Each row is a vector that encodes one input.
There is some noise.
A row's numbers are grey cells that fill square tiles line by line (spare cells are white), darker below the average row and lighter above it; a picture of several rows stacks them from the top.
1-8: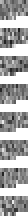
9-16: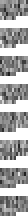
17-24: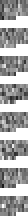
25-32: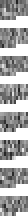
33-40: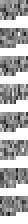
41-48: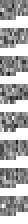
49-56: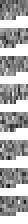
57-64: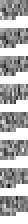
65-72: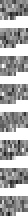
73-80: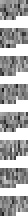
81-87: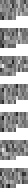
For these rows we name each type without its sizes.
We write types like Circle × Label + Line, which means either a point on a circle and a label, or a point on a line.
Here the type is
Bool × Label + Tree.
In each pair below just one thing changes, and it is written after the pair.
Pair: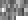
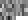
the label
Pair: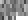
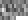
the label
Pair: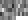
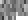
the label
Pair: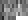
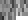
the true/false value
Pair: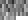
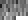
the true/false value
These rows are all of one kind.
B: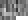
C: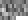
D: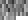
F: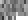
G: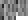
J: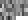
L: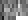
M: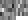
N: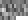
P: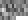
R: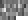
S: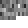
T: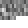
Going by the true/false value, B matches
G, L, R and S.
